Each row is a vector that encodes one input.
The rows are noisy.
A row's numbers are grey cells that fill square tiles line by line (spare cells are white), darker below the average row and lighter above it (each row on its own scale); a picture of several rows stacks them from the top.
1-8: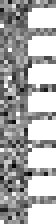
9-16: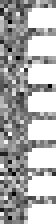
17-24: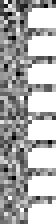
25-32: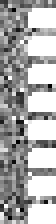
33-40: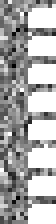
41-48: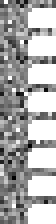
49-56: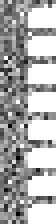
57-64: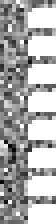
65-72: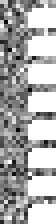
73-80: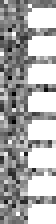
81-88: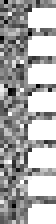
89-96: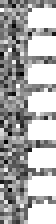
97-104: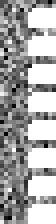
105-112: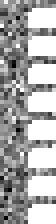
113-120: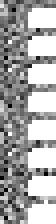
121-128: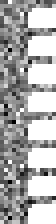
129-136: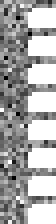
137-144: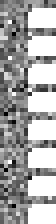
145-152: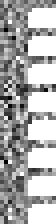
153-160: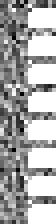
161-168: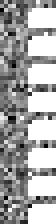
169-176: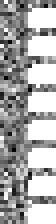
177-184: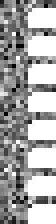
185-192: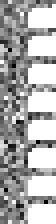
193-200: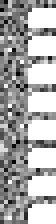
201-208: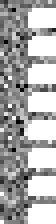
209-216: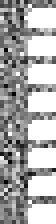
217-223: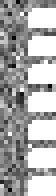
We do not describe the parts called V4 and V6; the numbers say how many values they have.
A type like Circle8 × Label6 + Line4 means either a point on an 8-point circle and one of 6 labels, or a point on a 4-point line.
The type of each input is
(Bool × Circle5 + V6) × V4.
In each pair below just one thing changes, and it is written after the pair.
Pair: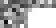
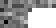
the value of V6
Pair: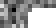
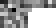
the value of V6
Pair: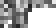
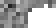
the value of V4
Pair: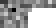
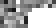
the value of V4
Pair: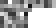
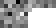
the value of V4
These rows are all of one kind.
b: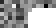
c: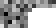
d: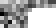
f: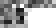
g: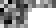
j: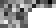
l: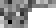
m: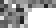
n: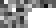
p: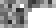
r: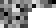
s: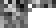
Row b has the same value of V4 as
f, g and m.
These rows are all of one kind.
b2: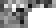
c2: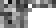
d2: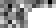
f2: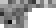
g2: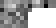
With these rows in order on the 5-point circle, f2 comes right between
c2 and g2.
